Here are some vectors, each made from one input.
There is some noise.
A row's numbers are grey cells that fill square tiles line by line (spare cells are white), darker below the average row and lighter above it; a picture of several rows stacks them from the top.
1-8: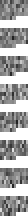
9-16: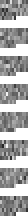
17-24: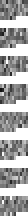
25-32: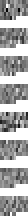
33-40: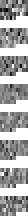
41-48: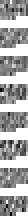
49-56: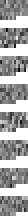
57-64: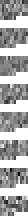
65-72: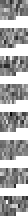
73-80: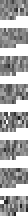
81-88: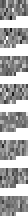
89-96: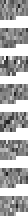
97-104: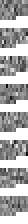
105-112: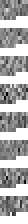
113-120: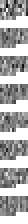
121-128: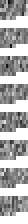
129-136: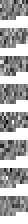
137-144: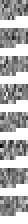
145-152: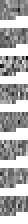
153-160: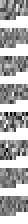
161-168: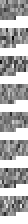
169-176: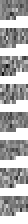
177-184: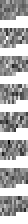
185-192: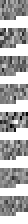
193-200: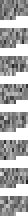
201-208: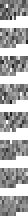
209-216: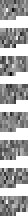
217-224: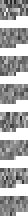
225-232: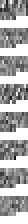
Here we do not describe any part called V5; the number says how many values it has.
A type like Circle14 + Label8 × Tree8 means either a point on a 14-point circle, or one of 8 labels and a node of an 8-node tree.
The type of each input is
(Bool × Bool × Bool + Line4) × V5 + Tree9 × Tree9.
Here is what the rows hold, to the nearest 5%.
About 35% of them hold a node of each of two 9-node trees. The rest hold a value of V5, together with either a point on a 4-point line, or three true/false values.
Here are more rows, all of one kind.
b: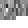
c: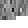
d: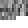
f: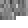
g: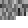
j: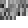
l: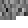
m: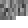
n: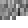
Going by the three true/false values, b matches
j and n.
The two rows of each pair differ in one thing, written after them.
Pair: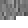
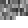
one of the three true/false values
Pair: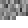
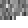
the value of V5
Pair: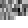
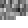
one of the three true/false values
